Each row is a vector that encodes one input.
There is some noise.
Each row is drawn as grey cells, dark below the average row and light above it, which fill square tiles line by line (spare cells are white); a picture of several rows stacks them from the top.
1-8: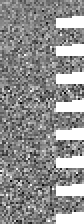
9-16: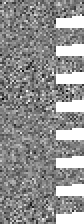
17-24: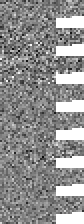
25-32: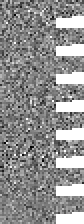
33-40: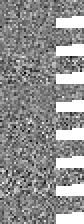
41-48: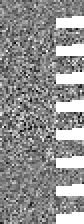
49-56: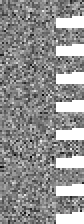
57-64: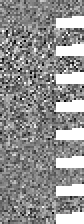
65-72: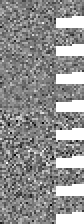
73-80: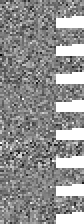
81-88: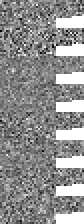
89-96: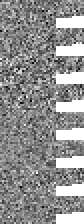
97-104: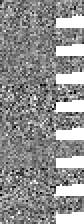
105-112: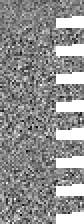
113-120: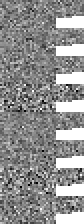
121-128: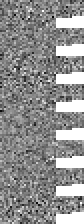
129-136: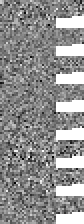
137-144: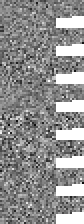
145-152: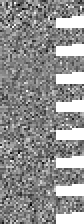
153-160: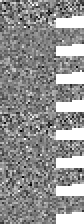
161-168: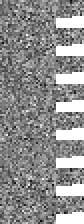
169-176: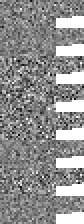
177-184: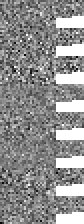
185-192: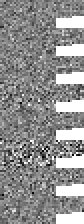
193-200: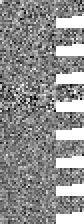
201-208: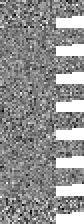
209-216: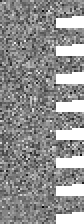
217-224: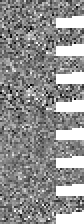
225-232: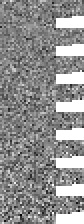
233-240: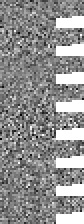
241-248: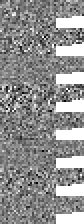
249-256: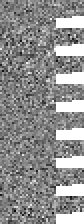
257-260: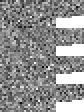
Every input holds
either three true/false values, or a list of up to three points on an 8-point line.
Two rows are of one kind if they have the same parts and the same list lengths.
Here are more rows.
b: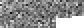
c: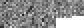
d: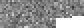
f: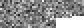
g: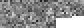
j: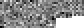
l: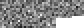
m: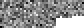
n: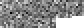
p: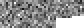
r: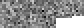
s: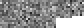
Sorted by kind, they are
b, n
c, j, m
d, f, g
l, p, s
r

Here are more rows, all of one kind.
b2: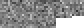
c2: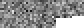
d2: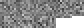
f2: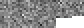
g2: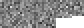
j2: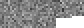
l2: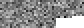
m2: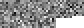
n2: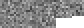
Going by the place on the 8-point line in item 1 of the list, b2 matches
d2, f2 and j2.
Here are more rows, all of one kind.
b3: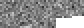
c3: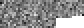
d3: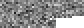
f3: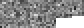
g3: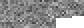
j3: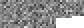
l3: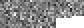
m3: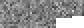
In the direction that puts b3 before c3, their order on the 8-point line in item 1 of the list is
d3, g3, j3, b3, c3, l3, m3, f3.
